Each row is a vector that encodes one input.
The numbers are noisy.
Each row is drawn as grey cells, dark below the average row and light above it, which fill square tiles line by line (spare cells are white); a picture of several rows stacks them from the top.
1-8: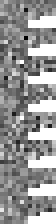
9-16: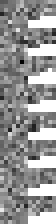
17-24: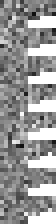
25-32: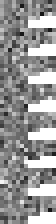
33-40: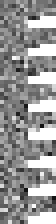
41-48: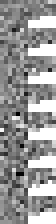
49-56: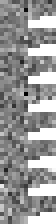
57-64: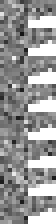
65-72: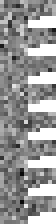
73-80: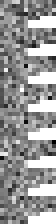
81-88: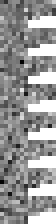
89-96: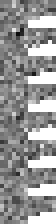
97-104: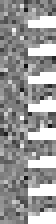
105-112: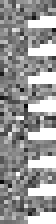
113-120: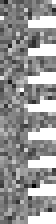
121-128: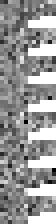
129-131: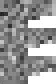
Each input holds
a point on an 8-point circle and a true/false value, together with either a point on an 8-point circle, or a fixed value.
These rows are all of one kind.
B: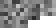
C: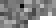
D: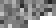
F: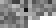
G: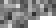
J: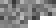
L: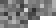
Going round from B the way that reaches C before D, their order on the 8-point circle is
B, L, C, G, D, F, J.
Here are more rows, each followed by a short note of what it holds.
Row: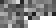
a point on each of two 8-point circles and a true/false value
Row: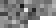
a point on an 8-point circle and a true/false value
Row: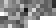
a point on each of two 8-point circles and a true/false value
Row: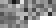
a point on an 8-point circle and a true/false value
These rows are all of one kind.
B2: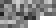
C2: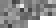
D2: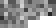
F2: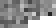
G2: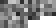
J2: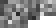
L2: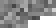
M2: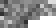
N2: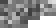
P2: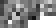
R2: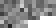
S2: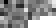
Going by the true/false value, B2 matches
C2 and R2.
